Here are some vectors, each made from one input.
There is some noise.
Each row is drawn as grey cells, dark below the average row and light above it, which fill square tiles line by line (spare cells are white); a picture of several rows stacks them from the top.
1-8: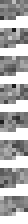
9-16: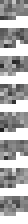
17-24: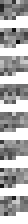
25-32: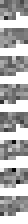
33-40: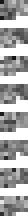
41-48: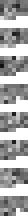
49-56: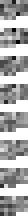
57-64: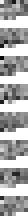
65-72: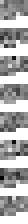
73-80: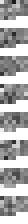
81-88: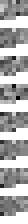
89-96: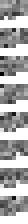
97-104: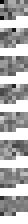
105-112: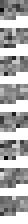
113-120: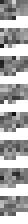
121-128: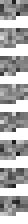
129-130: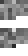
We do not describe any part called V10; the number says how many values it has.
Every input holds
either a point on a 6-point line and a value of V10, or three true/false values.
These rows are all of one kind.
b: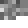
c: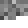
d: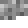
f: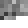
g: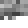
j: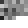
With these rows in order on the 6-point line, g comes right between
b and d.
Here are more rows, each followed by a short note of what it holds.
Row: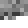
a point on a 6-point line and a value of V10
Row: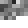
three true/false values
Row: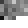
a point on a 6-point line and a value of V10
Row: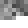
three true/false values
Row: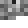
three true/false values
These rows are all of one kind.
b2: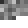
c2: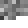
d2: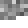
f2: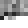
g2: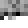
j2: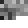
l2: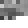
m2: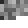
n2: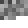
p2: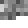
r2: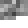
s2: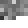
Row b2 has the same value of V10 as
c2, m2 and s2.
